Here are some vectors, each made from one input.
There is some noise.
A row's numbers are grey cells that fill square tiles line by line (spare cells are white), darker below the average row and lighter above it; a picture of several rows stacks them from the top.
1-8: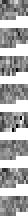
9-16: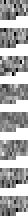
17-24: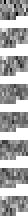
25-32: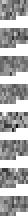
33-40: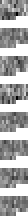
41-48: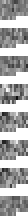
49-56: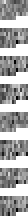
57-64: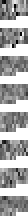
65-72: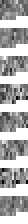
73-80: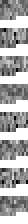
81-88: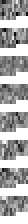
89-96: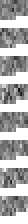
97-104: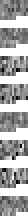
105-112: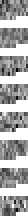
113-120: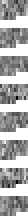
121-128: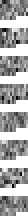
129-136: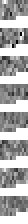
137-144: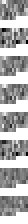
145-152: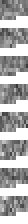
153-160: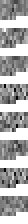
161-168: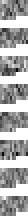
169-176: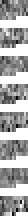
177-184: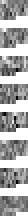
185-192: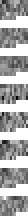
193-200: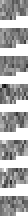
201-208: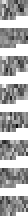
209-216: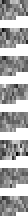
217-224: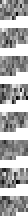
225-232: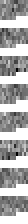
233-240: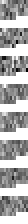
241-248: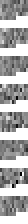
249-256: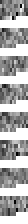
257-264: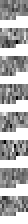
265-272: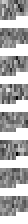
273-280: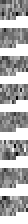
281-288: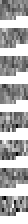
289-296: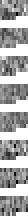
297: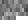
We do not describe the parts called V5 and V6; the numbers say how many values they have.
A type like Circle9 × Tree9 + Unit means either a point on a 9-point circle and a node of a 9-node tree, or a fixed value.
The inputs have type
((Line8 + V6) × V5 + Tree9) × Line12.
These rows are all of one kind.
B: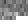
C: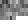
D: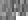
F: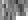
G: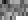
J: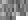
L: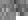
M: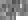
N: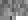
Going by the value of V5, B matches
F, G and L.
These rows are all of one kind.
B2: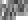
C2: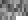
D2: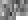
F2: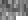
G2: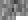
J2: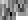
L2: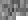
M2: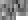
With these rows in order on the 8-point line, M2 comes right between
B2 and J2.
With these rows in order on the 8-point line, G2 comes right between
D2 and L2.
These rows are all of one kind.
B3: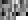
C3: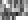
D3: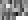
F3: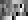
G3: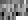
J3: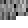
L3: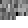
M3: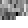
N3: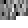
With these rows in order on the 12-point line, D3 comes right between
L3 and M3.
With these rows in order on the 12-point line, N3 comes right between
F3 and G3.
